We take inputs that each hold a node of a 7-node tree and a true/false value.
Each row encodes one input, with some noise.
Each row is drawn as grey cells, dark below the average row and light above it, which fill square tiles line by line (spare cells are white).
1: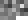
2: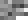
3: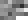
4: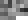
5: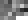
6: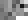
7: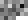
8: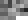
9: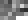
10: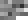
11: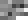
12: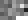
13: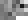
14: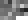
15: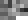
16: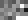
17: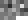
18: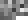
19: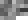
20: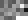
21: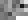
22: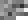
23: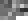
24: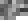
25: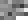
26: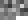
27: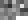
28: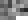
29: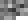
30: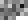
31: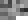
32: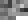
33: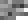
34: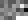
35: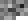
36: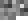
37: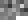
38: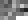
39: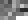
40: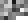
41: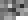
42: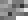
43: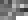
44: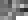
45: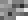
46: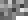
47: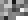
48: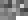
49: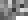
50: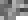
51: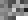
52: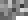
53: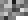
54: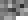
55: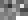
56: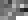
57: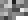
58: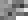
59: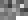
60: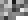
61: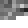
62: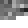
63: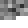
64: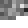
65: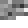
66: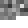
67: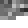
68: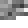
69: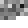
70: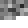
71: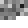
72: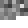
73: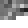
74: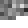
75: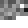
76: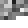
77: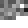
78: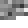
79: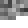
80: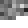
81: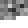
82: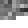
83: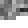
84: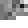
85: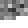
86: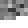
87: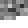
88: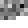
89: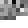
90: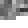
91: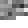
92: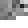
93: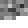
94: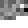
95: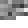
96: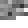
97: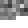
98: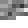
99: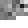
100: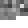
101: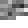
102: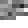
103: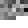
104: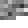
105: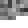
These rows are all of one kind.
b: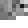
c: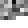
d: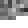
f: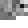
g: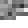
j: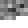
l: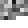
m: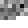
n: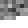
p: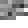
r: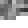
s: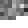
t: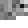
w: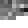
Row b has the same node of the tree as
d, f and t.
